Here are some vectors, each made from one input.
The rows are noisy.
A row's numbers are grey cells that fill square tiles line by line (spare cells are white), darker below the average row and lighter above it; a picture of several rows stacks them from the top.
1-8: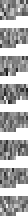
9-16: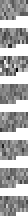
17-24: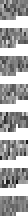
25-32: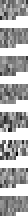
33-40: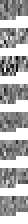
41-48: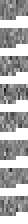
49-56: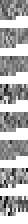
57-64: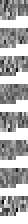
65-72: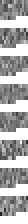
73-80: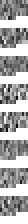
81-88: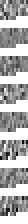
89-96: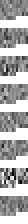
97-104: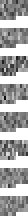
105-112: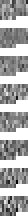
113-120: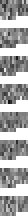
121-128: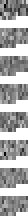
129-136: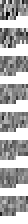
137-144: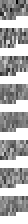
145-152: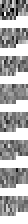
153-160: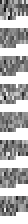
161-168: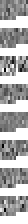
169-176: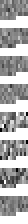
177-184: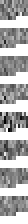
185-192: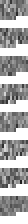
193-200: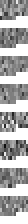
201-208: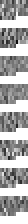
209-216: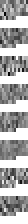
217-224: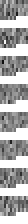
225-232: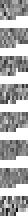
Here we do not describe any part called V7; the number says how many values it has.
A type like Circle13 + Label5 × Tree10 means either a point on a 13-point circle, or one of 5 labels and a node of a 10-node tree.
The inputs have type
Bool × Line8 + Label9 × (Line3 × Line5 + V7).
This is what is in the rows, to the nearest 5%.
About 75% of them hold one of 9 labels, together with either a point on a 3-point line and a point on a 5-point line, or a value of V7. The rest hold a point on an 8-point line and a true/false value.
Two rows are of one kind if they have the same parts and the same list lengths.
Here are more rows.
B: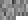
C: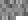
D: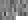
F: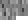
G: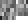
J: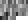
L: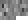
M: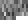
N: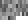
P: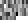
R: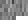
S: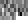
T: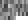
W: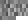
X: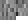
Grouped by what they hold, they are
B, D, X
C, G, J, M, N, P, R, T, W
F, L, S

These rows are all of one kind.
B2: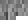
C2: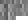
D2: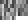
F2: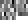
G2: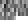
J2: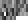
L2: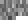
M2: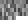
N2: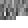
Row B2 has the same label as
C2 and D2.
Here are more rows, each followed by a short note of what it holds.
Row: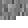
one of 9 labels and a value of V7
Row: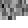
a point on an 8-point line and a true/false value
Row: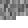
a point on an 8-point line and a true/false value
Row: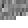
a point on an 8-point line and a true/false value
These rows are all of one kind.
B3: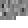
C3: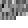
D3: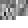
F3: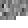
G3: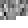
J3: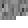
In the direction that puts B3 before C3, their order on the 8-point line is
B3, F3, J3, G3, C3, D3.
